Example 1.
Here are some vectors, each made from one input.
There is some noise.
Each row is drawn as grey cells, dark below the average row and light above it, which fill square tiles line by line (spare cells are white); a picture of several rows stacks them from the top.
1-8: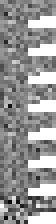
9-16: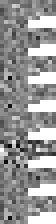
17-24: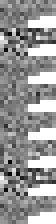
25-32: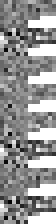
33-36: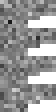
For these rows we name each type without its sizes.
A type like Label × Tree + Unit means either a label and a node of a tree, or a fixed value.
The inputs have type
Tree + Unit.
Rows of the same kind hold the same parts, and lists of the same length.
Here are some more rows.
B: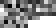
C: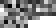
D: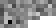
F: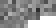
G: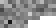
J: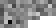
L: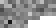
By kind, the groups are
B, C
D, F, G, J, L

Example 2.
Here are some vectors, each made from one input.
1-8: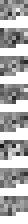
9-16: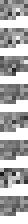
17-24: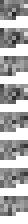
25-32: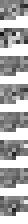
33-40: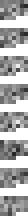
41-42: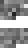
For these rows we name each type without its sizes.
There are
2 kinds of row.
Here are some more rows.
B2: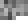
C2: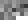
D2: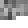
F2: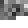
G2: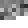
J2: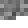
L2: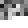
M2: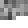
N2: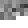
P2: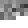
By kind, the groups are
B2, C2, D2, F2, G2, J2, M2, N2, P2
L2

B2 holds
a node of a tree.
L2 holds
a fixed value.
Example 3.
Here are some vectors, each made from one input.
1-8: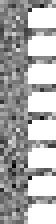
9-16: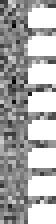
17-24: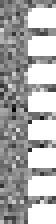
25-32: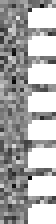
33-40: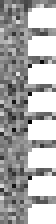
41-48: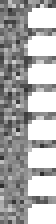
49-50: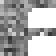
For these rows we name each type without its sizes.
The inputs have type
Line.
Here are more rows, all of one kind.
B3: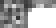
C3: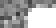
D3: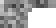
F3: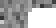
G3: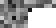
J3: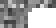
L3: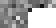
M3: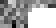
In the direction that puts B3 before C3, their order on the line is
M3, J3, B3, C3, F3, D3, L3, G3.
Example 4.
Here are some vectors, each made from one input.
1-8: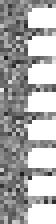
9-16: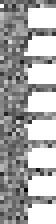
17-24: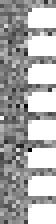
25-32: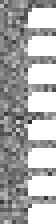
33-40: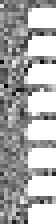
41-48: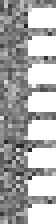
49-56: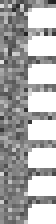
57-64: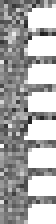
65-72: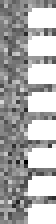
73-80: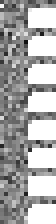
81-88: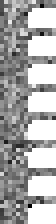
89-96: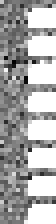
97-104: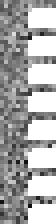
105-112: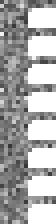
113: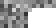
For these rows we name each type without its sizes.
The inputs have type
Line.
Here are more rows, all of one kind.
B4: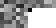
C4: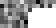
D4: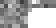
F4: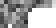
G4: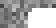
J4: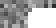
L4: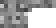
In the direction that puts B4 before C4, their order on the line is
F4, B4, C4, J4, G4, D4, L4.
